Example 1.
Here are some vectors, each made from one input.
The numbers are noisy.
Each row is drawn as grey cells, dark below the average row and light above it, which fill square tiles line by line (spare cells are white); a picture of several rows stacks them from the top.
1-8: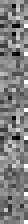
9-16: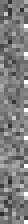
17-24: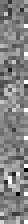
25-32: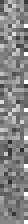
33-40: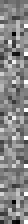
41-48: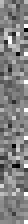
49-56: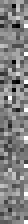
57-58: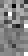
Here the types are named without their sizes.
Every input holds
a point on a line, together with either a fixed value, or a node of a tree.
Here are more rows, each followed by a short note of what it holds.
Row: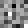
a point on a line
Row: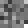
a point on a line and a node of a tree
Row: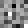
a point on a line
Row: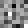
a point on a line
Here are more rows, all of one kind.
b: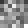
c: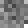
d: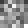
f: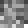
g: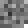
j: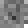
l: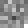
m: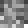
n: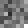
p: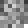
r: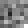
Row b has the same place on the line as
d, f, m and p.
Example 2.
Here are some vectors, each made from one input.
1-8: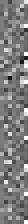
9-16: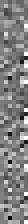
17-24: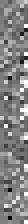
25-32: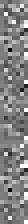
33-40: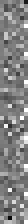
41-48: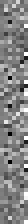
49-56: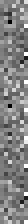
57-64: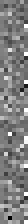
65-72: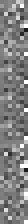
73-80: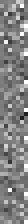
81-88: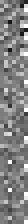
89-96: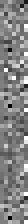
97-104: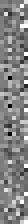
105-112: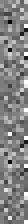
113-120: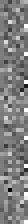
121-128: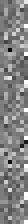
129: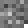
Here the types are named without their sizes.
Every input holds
a list of points on a line.
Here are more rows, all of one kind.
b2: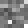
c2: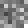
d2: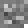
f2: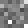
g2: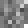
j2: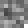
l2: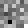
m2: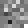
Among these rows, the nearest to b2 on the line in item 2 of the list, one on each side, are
c2 and f2.
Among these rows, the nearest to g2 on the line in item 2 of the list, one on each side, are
l2 and m2.
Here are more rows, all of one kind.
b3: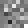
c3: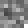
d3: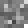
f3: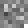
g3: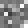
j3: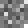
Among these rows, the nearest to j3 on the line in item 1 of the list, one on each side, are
d3 and g3.
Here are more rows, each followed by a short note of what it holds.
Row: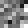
the empty list
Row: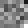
a list of one item
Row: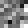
the empty list
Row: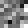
the empty list
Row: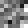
the empty list
